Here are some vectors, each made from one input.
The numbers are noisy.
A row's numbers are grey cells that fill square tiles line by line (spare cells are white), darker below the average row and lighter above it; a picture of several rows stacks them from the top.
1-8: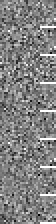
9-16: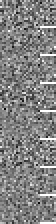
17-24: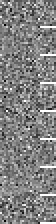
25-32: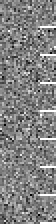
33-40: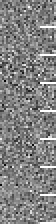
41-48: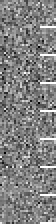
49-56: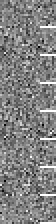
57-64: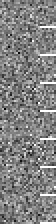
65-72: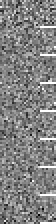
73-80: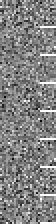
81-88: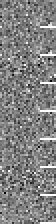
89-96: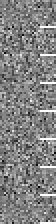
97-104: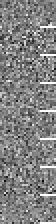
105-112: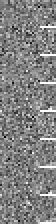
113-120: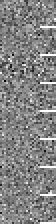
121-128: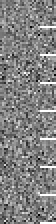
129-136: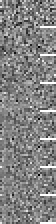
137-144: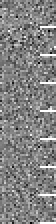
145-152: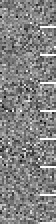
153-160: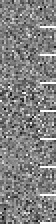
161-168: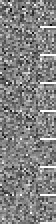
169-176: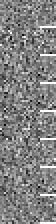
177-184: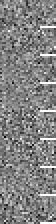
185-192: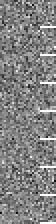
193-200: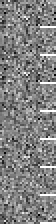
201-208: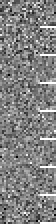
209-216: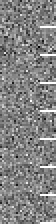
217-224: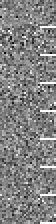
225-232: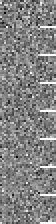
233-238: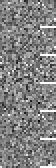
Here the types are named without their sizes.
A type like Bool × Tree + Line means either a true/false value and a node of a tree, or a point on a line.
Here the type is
Circle × (Tree + Unit) + List(Line).
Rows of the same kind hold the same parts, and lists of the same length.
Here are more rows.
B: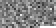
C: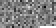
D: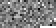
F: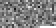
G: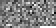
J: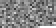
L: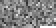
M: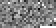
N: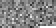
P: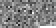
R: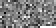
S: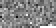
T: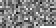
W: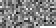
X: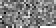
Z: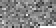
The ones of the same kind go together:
B, C, F, J, N, P
D, L, M
G, R, X
S, Z
T, W

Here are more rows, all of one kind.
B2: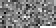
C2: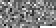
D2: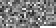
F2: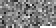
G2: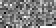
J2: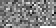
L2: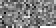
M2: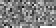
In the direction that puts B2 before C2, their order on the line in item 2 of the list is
J2, D2, B2, F2, L2, C2, M2, G2.
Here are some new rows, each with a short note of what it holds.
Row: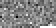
a point on a circle
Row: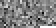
a list of one item
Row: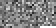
a list of two items
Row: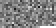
a point on a circle and a node of a tree
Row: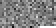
a point on a circle and a node of a tree
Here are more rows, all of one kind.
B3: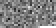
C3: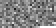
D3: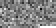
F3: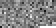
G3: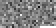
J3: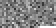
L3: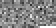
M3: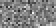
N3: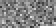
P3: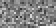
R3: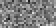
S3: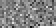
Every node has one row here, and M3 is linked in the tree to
P3.
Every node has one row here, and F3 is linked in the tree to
D3 and L3.
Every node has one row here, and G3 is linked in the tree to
N3 and R3.
